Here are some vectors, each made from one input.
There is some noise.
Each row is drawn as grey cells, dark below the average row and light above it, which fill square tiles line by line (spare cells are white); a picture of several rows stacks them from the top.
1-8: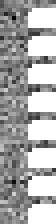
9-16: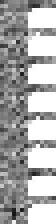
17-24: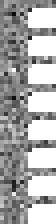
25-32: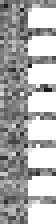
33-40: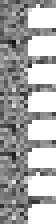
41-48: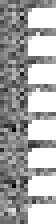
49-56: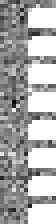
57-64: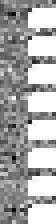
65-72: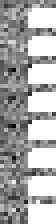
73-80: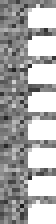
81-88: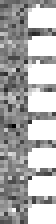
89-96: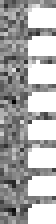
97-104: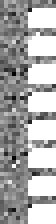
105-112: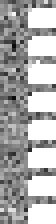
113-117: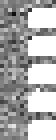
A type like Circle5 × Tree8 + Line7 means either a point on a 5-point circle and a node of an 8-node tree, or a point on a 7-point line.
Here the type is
Line6 × (Line6 + Line7).
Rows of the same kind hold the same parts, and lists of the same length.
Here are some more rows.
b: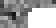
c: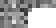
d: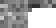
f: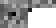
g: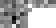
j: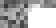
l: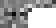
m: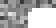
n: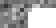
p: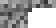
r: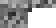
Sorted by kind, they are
b, f, g, l, p, r
c, d, j, m, n

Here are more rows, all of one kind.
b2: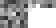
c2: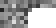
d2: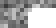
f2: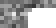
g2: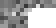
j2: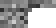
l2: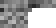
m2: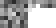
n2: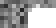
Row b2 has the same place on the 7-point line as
m2 and n2.
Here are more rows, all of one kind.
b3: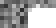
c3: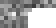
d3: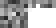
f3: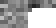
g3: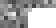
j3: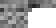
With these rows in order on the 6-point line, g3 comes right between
c3 and d3.
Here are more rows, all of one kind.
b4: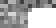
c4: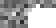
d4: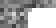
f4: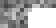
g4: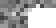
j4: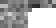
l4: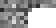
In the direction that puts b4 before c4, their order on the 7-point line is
b4, l4, j4, d4, g4, c4, f4.
